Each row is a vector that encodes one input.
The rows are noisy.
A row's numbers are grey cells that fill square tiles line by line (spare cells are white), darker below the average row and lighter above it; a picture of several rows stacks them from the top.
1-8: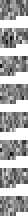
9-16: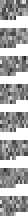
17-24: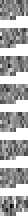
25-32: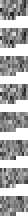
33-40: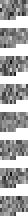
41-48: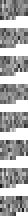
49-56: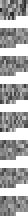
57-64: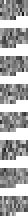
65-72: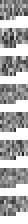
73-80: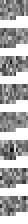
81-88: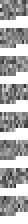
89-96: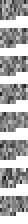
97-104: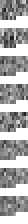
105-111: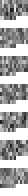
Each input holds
a point on a 7-point line.
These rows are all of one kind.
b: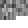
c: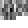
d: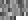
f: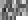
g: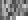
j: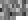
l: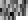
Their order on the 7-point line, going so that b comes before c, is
l, j, g, b, d, f, c.
